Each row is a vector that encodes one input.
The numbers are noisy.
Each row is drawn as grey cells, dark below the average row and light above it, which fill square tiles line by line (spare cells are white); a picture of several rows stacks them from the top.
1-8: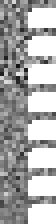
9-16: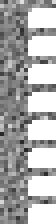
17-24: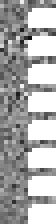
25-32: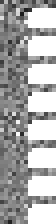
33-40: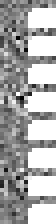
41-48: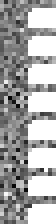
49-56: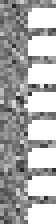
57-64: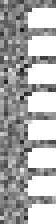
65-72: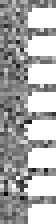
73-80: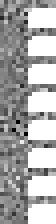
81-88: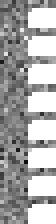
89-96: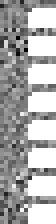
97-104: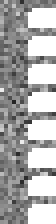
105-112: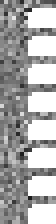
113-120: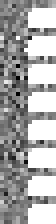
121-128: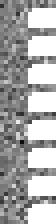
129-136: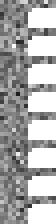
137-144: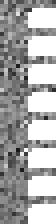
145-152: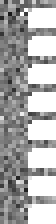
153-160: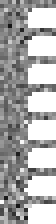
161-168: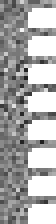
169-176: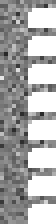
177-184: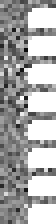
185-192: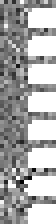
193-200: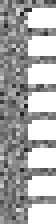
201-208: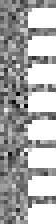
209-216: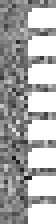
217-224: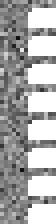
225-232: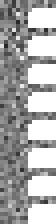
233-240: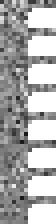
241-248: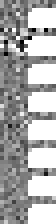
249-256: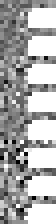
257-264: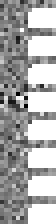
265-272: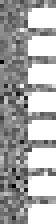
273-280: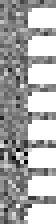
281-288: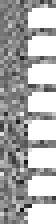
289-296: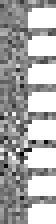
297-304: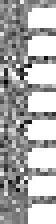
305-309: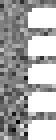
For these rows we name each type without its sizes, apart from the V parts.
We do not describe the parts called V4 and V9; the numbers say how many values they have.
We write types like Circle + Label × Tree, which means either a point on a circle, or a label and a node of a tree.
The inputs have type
Bool × Label × (Tree + V4) × V9.
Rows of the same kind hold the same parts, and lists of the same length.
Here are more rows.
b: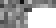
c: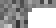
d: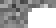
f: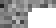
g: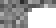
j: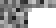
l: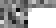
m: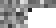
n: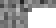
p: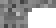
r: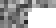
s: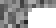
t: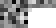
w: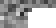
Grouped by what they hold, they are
b, f, g, j, l, n, p, r, s, t
c, d, m, w

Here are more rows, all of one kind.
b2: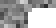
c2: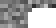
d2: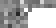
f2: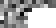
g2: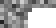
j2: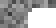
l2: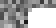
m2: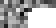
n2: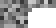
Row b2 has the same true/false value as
d2 and g2.
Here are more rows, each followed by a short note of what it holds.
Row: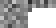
a label, a node of a tree, a true/false value and a value of V9
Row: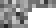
a label, a node of a tree, a true/false value and a value of V9
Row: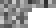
a label, a node of a tree, a true/false value and a value of V9
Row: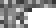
a label, a node of a tree, a true/false value and a value of V9
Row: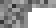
a label, a node of a tree, a true/false value and a value of V9
